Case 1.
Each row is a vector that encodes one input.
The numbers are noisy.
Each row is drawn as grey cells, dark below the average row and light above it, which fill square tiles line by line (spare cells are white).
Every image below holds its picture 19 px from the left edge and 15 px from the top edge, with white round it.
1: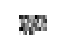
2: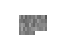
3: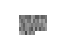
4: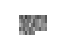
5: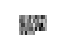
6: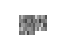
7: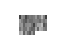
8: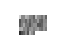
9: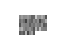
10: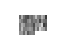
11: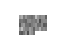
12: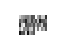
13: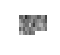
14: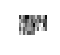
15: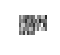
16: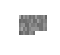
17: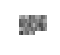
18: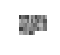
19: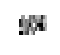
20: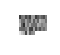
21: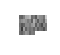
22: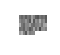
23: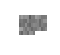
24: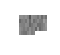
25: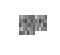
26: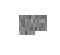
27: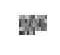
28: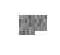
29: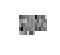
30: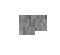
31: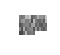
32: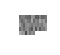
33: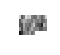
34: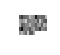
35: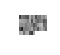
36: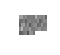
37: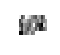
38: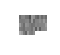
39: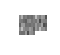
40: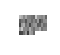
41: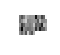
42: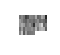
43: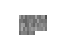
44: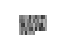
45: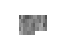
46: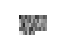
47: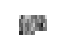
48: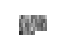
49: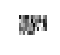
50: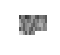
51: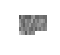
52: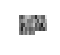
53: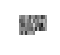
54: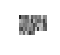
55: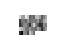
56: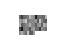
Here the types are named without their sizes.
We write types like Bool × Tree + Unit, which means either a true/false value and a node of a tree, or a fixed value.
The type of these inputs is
Bool × Line.
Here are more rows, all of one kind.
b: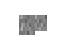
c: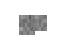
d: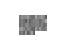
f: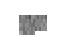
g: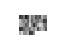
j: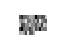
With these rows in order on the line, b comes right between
c and f.
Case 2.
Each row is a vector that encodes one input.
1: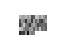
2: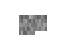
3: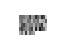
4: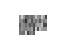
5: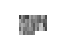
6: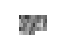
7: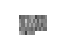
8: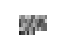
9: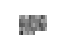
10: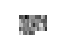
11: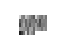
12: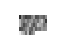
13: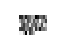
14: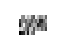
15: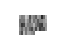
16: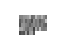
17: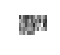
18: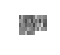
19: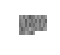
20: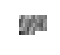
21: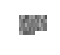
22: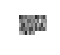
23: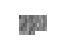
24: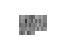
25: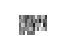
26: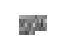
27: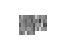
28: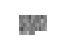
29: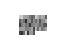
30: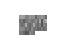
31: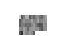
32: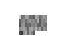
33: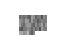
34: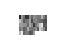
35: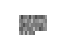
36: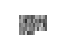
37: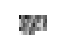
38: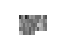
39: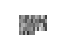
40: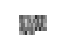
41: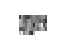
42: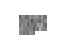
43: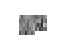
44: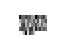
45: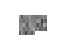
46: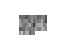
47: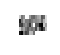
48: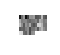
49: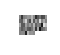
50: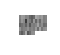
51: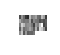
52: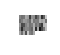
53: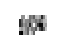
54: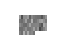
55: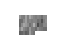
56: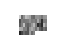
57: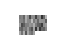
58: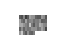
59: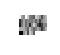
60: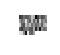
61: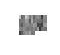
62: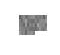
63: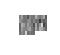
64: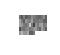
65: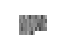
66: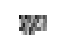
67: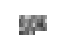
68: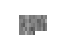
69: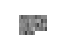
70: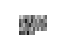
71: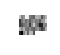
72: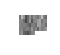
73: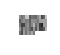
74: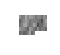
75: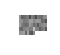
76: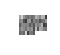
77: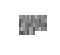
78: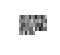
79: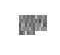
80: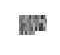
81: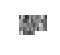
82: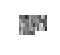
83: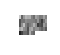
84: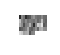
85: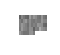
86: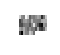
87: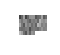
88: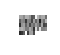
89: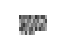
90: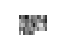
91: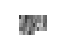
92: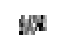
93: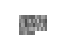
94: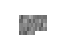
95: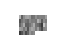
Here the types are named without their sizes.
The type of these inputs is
Bool × Bool × Bool × Line.
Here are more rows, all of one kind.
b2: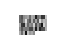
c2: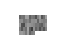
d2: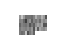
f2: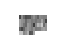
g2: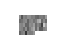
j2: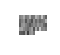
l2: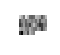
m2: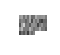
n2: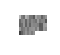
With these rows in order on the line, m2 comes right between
f2 and l2.
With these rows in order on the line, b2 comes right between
c2 and l2.
